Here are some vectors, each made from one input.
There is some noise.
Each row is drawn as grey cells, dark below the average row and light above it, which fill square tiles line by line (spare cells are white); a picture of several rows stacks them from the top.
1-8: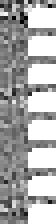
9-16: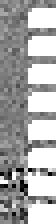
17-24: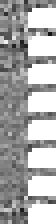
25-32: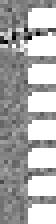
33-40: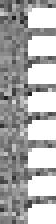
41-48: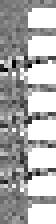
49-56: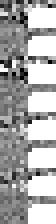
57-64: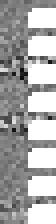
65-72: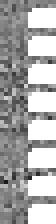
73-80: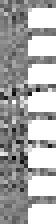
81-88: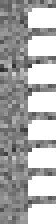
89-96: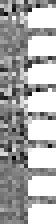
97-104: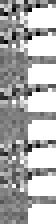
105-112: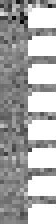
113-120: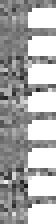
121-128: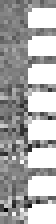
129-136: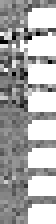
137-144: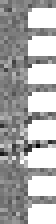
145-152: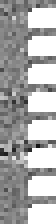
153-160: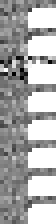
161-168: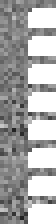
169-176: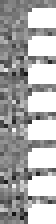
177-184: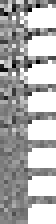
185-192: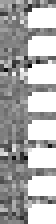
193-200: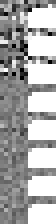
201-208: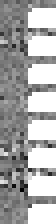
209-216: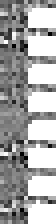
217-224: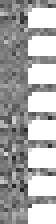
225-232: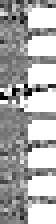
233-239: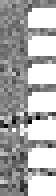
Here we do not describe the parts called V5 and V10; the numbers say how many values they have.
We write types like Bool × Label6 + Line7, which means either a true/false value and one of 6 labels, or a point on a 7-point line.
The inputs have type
(Bool × Label7 + Tree9) × V5 × V10.
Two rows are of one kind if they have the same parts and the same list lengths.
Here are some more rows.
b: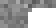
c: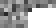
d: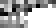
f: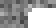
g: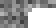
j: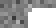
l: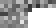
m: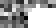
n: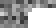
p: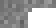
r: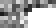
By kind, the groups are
b, l, m, r
c, d, f, g, j, n, p

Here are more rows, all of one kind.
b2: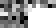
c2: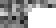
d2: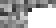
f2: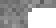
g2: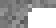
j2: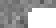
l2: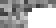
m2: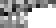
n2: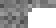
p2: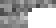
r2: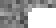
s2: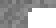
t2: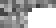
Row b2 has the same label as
f2 and t2.
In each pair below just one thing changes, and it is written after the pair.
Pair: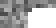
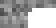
the true/false value
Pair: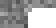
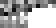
the label
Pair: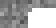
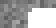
the value of V5
